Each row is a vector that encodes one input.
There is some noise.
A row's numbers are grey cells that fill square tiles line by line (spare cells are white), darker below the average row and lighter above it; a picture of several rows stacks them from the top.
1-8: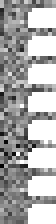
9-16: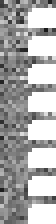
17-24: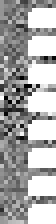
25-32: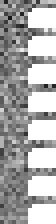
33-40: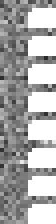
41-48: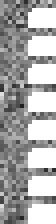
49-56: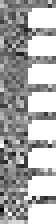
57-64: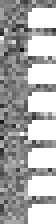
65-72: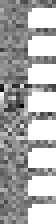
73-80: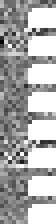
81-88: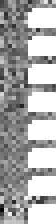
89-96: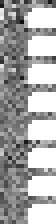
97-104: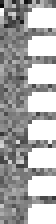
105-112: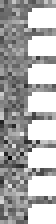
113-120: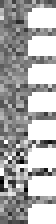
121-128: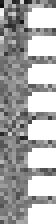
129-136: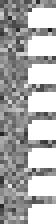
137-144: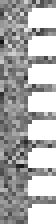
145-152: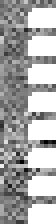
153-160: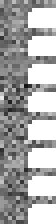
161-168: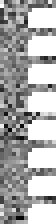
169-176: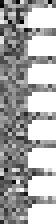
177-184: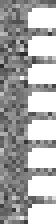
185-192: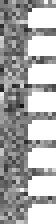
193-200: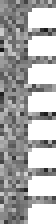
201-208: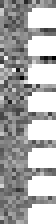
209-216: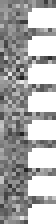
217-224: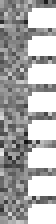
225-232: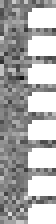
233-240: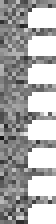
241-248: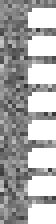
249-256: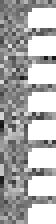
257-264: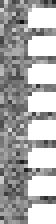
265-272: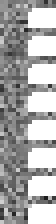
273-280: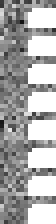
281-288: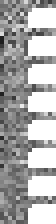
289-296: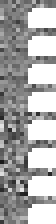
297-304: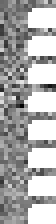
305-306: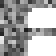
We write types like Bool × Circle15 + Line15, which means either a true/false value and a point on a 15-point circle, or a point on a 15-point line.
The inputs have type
Bool × (Tree7 + Unit) + Circle9.
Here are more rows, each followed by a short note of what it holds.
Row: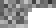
a true/false value
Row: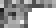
a node of a 7-node tree and a true/false value
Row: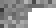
a node of a 7-node tree and a true/false value
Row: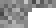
a true/false value
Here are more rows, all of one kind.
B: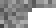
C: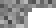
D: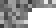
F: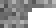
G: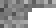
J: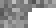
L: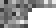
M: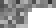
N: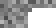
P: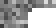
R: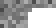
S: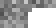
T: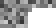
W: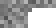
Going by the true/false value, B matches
F, G, M and R.
